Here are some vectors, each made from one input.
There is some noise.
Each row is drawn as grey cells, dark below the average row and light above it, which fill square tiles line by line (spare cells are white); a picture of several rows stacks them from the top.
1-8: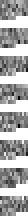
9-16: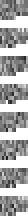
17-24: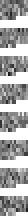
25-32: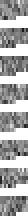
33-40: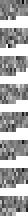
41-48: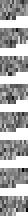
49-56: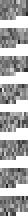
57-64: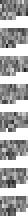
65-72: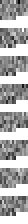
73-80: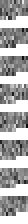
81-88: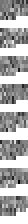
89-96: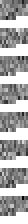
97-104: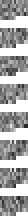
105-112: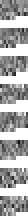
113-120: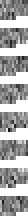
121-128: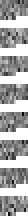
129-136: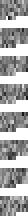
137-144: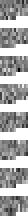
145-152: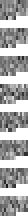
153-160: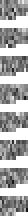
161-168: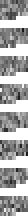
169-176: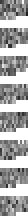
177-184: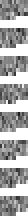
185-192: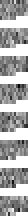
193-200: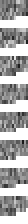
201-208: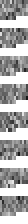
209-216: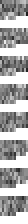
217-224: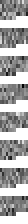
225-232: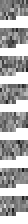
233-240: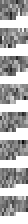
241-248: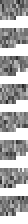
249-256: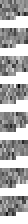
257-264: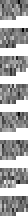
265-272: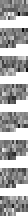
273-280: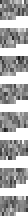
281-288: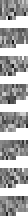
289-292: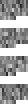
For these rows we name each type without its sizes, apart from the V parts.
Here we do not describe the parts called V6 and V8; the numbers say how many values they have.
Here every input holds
a value of V8, together with either a point on a circle and a true/false value, or a value of V6.
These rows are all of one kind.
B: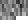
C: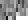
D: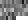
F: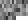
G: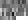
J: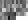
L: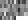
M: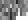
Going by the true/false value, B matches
C and M.
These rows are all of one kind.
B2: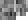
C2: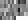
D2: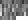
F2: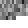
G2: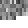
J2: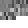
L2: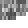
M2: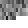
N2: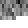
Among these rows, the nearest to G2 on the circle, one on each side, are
J2 and M2.
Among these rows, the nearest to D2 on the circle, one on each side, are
B2 and J2.
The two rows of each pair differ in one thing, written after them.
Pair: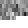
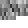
the value of V6
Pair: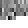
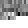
the value of V8
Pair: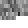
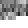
the value of V8
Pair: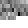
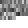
the value of V6
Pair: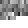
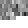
the value of V8
